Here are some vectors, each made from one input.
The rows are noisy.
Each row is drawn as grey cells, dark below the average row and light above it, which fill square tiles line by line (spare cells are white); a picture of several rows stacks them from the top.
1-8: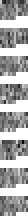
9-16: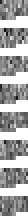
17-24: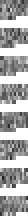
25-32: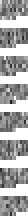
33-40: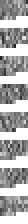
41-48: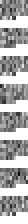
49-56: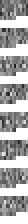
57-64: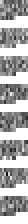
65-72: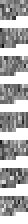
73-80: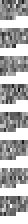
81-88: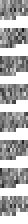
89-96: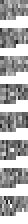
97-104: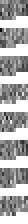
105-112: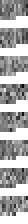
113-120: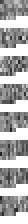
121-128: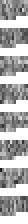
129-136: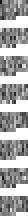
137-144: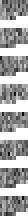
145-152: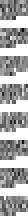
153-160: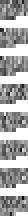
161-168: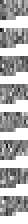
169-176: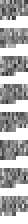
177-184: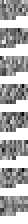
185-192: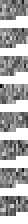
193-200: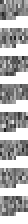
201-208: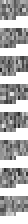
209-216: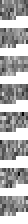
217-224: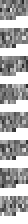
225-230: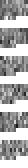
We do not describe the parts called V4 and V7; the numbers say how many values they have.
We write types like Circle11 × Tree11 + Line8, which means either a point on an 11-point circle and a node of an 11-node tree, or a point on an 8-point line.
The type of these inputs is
Bool × Bool × Bool + Line5 + (Line6 + V7) × V4.
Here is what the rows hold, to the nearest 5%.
About 15% of them hold a point on a 5-point line. About 45% of them hold three true/false values. The rest hold a value of V4, together with either a point on a 6-point line, or a value of V7.
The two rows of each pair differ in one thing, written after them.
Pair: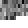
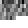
the value of V7
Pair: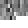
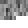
the value of V4
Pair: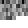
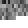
the value of V7
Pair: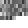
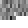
the value of V7
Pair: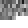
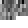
the value of V4
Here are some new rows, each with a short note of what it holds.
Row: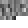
three true/false values
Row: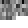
a value of V4 and a value of V7
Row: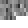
a value of V4 and a value of V7
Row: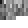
three true/false values
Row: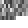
a value of V4 and a value of V7
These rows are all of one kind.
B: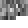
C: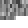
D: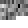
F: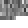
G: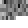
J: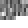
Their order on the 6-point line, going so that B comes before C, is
B, J, C, F, G, D.
